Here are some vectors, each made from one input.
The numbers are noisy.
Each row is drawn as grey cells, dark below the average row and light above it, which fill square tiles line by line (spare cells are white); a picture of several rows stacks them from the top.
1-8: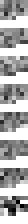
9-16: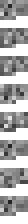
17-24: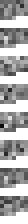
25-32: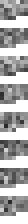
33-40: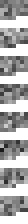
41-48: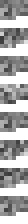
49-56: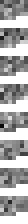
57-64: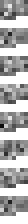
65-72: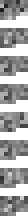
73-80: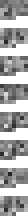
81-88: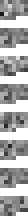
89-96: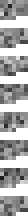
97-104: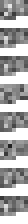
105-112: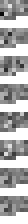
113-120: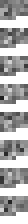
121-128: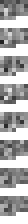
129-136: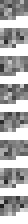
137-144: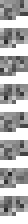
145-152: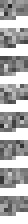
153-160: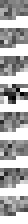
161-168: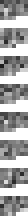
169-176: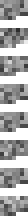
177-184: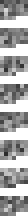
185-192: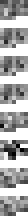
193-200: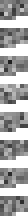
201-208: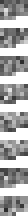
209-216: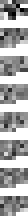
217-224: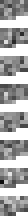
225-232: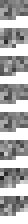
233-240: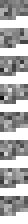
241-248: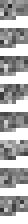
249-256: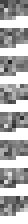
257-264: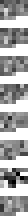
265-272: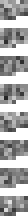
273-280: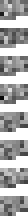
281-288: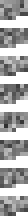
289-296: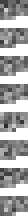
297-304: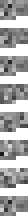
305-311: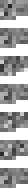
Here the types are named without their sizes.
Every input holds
a list of points on a line.
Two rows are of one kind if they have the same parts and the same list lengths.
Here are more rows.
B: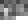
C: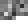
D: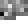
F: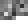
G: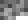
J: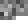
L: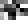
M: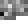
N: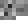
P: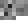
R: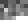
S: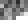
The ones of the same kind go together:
B, C, D, F, G, J, M, R, S
L
N, P

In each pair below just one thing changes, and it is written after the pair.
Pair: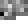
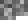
the place on the line in item 1 of the list
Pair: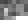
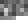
the place on the line in item 2 of the list
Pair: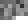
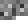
the place on the line in item 2 of the list
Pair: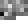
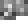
the place on the line in item 2 of the list
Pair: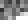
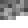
the place on the line in item 1 of the list
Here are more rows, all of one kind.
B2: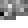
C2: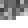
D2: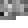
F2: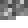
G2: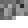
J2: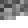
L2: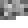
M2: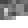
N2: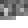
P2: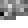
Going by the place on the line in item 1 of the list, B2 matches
D2, L2 and P2.
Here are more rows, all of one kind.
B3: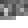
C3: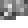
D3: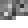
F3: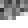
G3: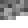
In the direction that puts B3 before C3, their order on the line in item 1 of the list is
F3, G3, B3, D3, C3.
